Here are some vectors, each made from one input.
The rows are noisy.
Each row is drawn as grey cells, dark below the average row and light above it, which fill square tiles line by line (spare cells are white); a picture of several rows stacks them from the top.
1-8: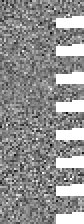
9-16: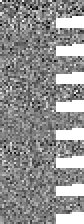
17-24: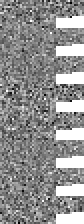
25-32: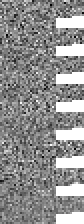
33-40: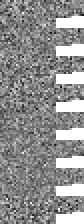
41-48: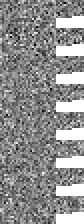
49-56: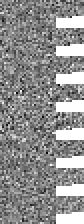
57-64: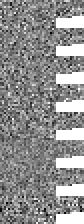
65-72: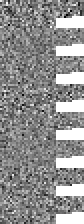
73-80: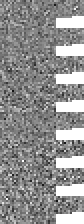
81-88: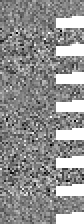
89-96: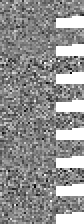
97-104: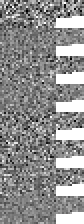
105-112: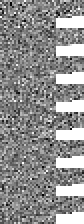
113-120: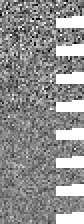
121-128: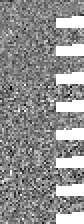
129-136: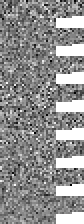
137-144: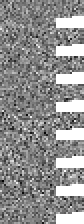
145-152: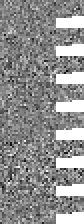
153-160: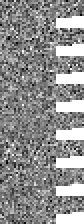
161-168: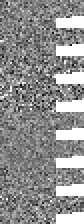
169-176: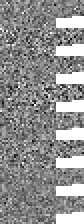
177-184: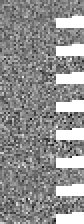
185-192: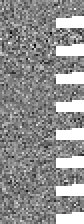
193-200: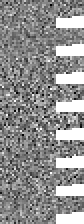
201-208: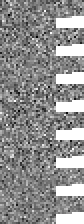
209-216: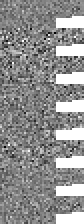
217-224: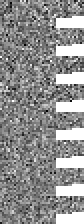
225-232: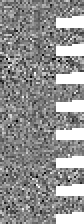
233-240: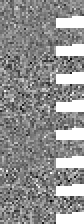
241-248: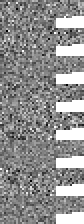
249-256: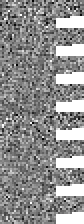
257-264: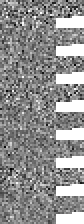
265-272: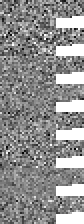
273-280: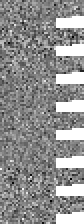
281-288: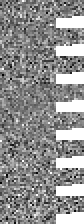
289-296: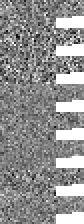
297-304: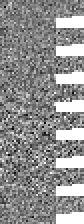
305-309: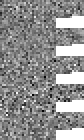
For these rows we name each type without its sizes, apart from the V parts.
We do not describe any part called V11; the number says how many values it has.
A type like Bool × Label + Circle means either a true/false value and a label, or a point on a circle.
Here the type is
Bool × Bool × Bool × Bool + Line × List(V11).
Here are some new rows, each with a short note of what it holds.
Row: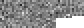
a point on a line, together with a list of one item
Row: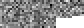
four true/false values
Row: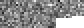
a point on a line, together with the empty list
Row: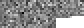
a point on a line, together with the empty list
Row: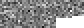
four true/false values
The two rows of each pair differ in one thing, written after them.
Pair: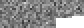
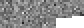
the place on the line
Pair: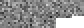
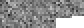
the value of V11 in item 1 of the list
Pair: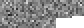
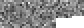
the place on the line
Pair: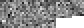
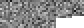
the value of V11 in item 2 of the list
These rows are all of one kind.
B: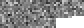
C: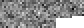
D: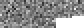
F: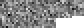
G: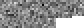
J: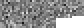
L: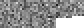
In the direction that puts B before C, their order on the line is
B, D, F, J, G, L, C.
